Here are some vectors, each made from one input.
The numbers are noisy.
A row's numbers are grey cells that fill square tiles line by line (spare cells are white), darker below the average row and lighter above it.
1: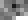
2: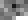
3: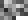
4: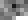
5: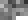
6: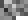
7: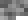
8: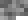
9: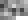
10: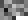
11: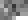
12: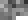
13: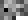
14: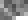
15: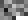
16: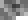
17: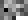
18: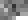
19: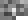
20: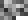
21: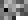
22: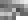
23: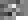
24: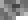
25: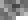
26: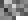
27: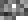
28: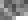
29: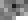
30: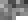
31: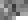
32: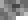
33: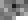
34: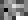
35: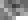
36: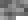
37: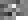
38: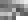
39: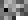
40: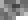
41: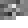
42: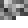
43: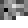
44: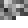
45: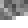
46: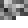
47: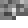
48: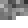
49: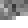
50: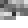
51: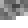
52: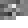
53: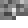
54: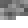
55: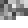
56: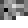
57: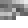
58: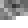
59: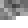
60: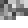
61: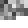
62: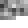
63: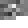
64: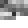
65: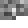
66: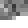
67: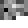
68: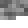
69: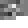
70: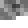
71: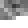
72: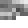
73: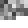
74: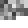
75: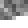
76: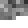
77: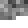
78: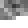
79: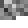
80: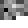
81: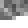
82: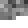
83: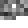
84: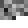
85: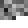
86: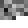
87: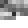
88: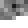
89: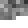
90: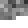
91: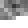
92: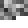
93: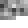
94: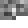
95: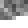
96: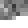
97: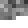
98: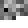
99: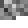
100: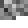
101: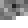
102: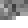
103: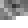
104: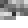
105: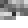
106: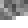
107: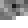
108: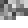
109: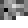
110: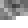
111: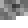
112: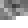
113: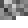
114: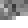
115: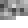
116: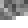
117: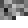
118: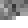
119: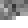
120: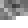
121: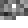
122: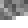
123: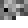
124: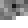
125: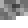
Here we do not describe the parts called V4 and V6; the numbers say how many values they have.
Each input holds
either a point on a 5-point line, or a true/false value and a value of V4, or a value of V6.
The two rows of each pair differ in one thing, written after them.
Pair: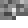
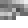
the true/false value
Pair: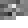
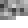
the true/false value
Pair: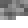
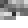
the true/false value
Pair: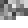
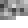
the value of V4
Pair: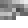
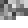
the value of V4
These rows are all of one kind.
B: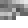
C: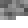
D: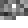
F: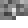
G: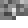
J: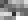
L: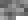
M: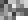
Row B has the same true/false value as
J and M.
